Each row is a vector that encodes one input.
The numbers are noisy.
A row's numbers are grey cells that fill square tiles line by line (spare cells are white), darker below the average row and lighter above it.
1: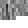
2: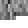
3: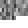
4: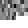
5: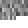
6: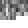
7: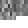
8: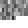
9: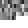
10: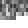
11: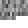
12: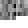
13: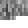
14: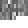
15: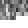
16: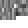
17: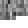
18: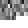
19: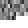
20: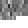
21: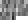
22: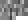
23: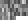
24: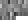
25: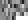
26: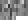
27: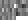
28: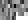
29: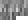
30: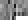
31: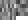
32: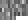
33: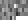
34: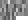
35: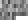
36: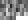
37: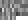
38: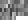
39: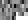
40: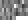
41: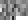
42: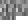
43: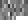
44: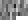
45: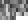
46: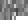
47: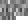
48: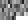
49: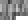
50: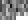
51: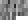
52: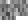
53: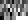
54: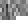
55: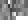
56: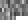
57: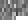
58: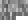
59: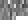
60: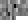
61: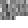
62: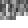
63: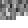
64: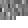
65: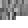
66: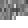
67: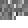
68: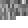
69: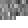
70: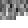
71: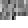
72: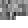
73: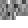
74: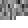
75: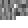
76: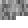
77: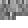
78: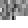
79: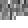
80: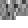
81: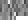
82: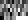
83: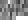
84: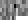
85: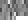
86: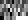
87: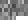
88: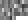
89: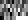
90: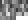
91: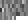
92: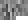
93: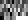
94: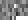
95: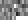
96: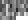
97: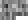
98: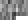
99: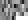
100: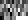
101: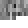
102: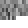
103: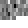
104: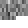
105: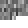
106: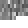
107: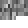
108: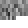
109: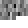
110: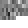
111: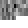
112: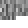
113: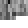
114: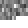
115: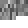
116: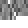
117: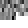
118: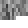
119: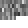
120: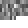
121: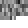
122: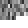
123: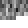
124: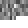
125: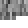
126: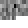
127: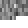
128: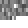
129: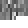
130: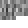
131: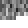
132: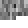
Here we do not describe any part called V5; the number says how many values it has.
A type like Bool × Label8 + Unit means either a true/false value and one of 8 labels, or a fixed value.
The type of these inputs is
List2(Bool × (Line3 × Line4 + V5)).
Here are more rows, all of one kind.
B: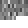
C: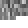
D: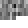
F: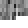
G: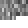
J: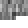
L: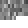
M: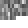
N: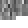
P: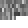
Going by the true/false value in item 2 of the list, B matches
L and N.
